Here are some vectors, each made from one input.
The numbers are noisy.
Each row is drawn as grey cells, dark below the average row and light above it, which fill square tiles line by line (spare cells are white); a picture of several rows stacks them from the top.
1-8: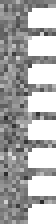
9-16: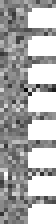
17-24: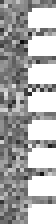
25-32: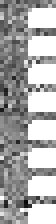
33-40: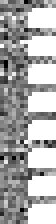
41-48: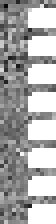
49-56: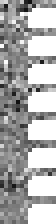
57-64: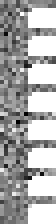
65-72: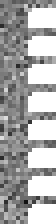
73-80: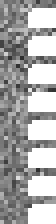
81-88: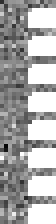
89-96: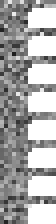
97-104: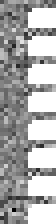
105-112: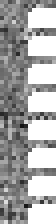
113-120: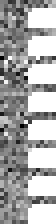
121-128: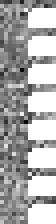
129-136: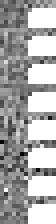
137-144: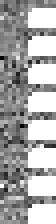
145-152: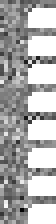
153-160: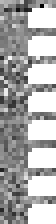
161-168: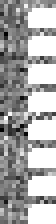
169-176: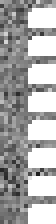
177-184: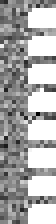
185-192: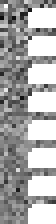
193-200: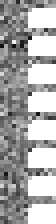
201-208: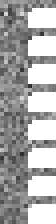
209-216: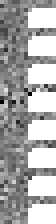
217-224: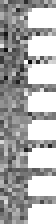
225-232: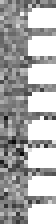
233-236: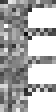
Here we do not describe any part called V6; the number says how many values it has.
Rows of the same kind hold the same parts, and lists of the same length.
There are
2 kinds of row.
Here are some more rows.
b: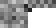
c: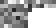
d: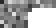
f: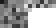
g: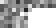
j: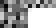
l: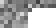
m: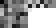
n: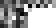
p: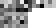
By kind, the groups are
b, c, d, f, l, p
g, j, m, n

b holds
a point on a 9-point circle and a point on an 8-point line.
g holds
a point on an 8-point line and a value of V6.
